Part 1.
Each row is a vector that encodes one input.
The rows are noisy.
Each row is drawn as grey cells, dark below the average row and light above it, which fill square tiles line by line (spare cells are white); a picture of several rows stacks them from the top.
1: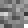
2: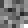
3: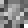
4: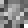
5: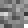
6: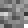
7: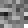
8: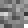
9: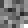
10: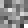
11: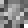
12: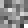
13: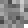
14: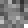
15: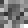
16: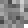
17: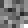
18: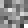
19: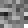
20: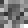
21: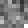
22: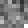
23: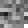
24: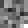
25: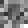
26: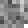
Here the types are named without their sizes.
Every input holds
three true/false values.
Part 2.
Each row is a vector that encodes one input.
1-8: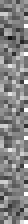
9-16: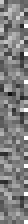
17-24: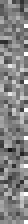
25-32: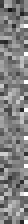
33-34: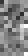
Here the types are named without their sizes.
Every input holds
three true/false values.
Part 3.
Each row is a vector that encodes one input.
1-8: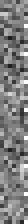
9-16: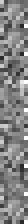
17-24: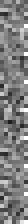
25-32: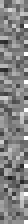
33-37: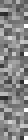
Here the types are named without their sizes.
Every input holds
three true/false values.
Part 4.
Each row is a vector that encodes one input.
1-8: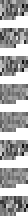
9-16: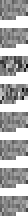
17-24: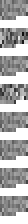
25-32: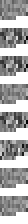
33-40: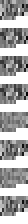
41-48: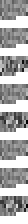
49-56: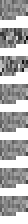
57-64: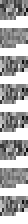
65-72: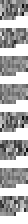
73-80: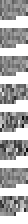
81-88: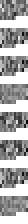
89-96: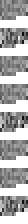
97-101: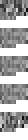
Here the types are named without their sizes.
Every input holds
a point on a line.
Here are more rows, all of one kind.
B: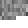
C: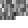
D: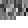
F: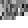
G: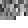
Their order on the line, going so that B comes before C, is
D, G, B, C, F.
